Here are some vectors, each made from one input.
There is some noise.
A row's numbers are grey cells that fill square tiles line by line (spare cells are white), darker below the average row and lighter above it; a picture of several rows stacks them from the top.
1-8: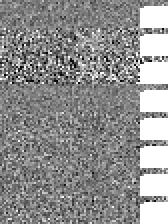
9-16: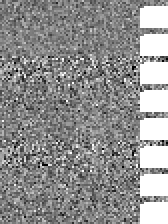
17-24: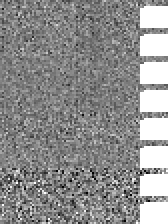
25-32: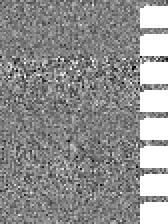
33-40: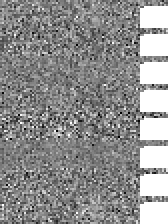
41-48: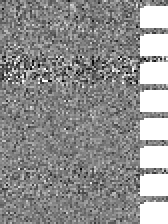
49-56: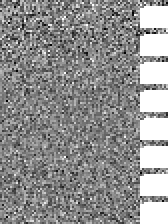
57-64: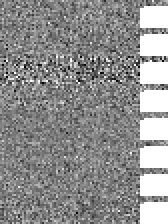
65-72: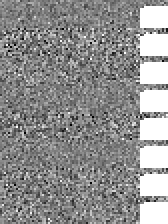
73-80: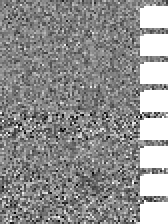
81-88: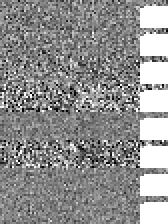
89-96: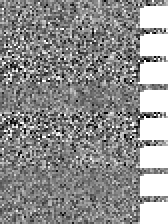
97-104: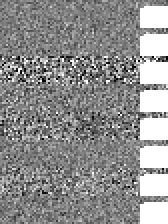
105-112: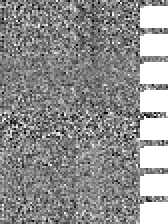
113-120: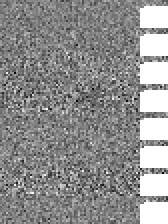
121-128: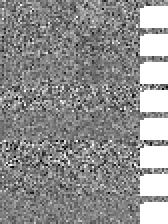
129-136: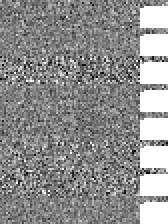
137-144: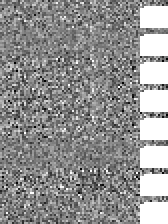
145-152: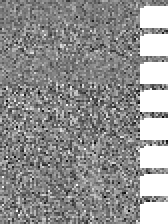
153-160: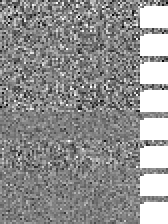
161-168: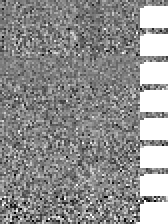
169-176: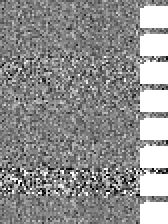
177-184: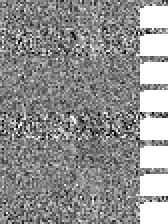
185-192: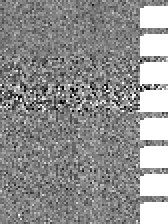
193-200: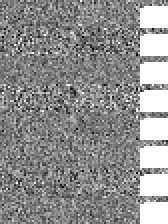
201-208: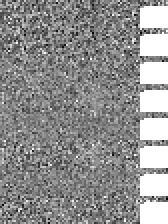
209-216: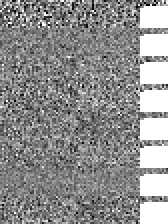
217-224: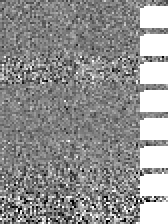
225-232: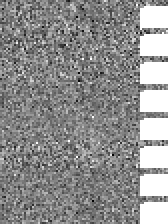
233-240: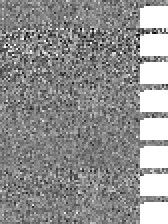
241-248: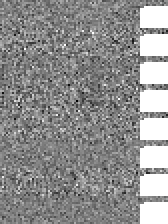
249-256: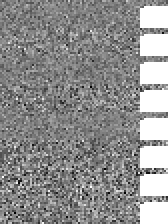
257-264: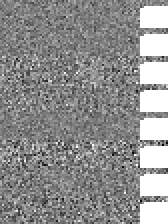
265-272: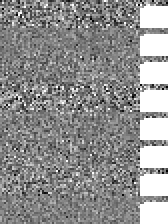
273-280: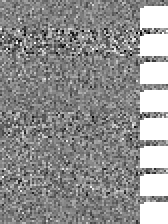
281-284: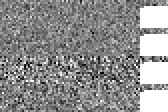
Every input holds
a list of up to two points on a 17-point line.
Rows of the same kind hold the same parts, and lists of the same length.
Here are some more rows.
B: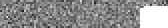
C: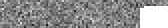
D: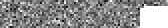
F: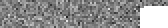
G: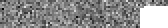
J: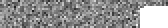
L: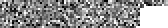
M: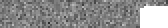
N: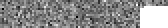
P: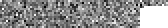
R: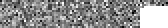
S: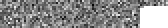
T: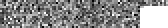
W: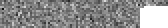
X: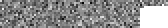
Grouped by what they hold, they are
B, G, M, N, P, S, T, W, X
C, F, J, R
D, L

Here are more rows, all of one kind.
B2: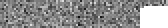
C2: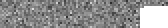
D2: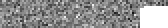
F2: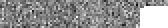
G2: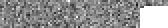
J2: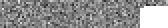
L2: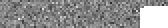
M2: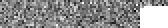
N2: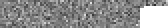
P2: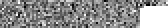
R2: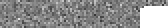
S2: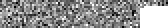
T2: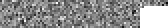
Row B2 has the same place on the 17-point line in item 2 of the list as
F2 and N2.
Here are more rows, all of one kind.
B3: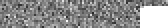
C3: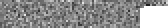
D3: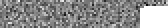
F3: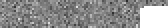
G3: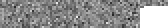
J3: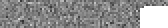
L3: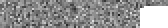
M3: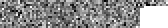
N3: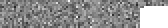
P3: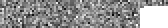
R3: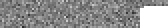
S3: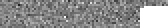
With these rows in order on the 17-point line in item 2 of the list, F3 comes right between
N3 and P3.
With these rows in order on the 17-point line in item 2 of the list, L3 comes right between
B3 and S3.
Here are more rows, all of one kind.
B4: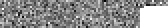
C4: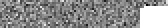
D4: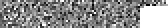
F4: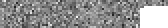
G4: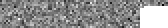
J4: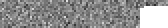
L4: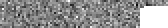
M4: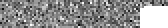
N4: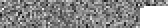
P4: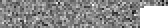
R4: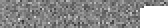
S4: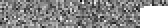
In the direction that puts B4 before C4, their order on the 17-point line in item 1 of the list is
D4, B4, P4, N4, J4, F4, G4, C4, R4, L4, M4, S4.
